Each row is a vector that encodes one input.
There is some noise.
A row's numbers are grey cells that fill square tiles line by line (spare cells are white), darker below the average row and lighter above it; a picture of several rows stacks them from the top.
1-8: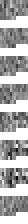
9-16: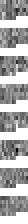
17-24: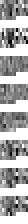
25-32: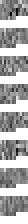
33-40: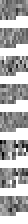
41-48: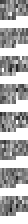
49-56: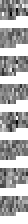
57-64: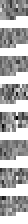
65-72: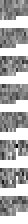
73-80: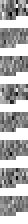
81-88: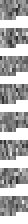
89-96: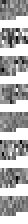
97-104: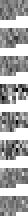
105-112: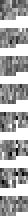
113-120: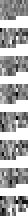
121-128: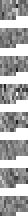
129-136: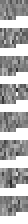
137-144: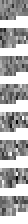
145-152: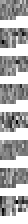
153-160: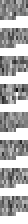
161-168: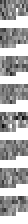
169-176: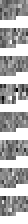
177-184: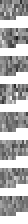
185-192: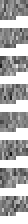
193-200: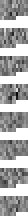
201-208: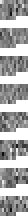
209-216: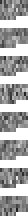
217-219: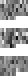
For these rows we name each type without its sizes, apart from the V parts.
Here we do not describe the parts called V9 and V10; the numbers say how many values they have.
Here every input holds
three true/false values and a value of V9, together with either a point on a line, or a value of V10.
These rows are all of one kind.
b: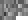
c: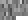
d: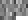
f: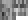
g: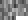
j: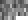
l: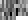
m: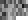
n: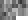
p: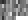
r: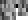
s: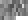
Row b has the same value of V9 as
c, d and g.
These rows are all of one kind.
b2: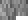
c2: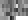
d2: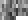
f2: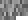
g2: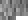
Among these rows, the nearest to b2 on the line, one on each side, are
f2 and g2.
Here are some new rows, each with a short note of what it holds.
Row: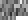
three true/false values, a value of V9 and a value of V10
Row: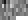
three true/false values, a value of V9 and a value of V10
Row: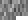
a point on a line, three true/false values and a value of V9
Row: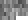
three true/false values, a value of V9 and a value of V10
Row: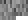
a point on a line, three true/false values and a value of V9
